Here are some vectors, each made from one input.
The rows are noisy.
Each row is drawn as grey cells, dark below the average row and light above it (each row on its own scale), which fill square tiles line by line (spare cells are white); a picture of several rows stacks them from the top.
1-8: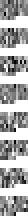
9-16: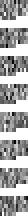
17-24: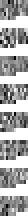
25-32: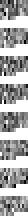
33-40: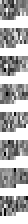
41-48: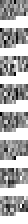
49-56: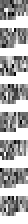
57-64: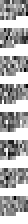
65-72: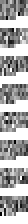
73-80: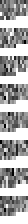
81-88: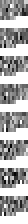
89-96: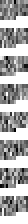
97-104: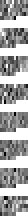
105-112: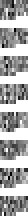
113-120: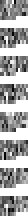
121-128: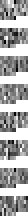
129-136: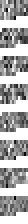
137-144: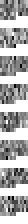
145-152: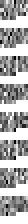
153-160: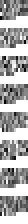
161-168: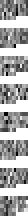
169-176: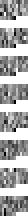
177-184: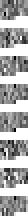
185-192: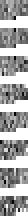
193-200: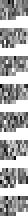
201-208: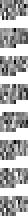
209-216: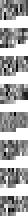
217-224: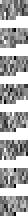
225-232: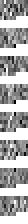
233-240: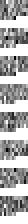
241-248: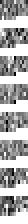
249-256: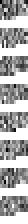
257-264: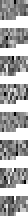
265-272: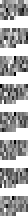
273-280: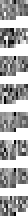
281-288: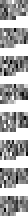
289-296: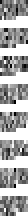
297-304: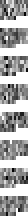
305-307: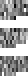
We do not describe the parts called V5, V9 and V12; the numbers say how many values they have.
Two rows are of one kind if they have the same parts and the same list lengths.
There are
5 kinds of row.
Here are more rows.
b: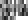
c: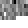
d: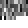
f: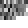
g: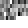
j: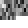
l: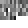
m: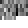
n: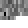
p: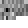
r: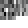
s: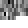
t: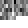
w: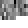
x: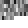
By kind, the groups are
b, g, p, t
c, l, w, x
d, f, m
j
n, r, s

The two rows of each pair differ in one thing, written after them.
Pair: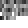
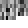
the value of V12
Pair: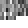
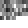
the value of V12
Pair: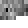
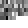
the value of V12
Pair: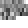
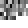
the value of V5
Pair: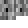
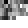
the value of V12
